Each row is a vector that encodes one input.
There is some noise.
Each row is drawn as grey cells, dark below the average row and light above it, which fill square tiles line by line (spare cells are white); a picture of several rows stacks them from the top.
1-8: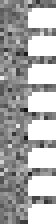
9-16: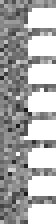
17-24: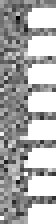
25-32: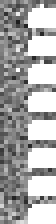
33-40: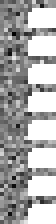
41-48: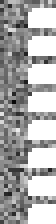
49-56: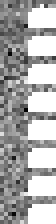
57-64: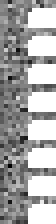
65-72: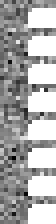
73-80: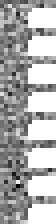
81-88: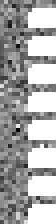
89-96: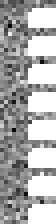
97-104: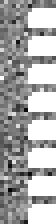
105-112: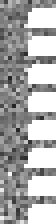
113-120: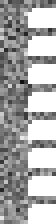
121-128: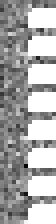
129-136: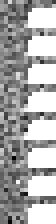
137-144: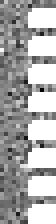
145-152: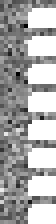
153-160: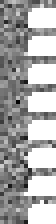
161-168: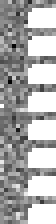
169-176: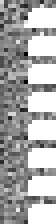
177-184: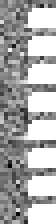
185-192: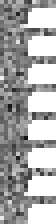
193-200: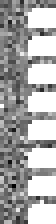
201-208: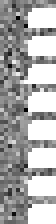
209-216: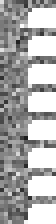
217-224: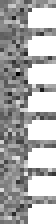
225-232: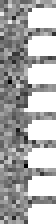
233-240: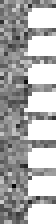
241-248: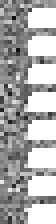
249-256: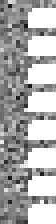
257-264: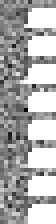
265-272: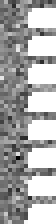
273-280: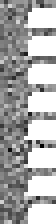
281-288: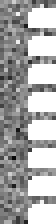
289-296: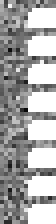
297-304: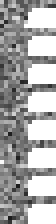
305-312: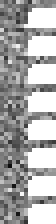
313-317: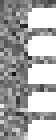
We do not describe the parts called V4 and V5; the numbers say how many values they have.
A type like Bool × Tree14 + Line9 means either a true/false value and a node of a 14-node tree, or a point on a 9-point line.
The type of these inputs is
(Label6 + Line7) × V4 + Label11 × V5.
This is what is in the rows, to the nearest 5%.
About 45% of them hold one of 11 labels and a value of V5. The rest hold a value of V4, together with either one of 6 labels, or a point on a 7-point line.
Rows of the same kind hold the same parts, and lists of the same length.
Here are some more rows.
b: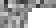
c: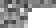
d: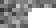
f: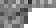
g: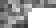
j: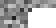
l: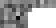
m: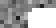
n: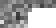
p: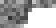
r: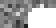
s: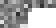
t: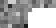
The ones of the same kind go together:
b, c, f, j, n, p, s
d, g, m
l, r, t

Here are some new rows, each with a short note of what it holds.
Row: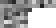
one of 11 labels and a value of V5
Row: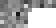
one of 11 labels and a value of V5
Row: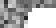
one of 11 labels and a value of V5
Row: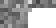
a point on a 7-point line and a value of V4
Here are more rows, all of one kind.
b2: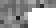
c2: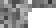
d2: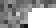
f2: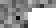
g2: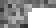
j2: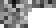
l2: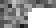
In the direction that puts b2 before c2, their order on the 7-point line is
d2, g2, j2, l2, b2, f2, c2.
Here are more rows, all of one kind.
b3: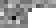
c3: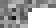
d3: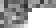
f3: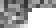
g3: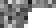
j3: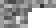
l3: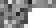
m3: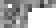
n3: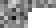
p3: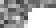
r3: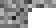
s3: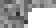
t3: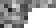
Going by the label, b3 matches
m3 and n3.
